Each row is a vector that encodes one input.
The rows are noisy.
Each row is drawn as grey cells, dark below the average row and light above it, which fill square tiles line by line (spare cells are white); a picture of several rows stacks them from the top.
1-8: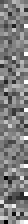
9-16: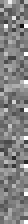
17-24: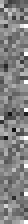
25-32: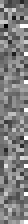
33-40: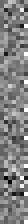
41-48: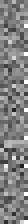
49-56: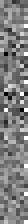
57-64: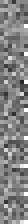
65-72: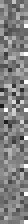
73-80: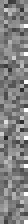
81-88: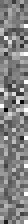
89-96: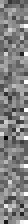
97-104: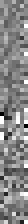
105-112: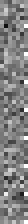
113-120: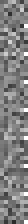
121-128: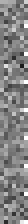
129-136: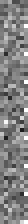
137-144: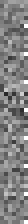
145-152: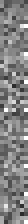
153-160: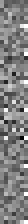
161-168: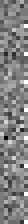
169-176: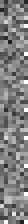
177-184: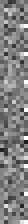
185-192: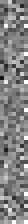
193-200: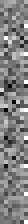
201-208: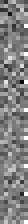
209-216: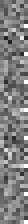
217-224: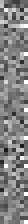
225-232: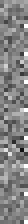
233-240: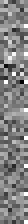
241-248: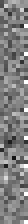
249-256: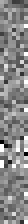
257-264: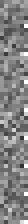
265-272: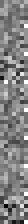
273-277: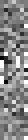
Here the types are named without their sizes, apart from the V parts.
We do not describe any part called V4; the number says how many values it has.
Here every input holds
a list of items, each a true/false value and a value of V4.
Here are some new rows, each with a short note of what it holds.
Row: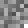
a list of one item
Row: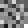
a list of one item
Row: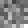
a list of two items
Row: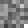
a list of one item
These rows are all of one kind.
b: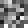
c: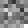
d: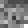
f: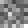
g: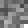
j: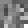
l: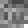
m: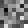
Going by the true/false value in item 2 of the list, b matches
f and g.
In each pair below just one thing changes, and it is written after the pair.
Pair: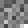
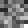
the true/false value in item 1 of the list
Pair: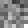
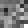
the value of V4 in item 1 of the list
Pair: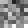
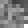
the value of V4 in item 1 of the list
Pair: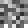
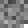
the true/false value in item 1 of the list
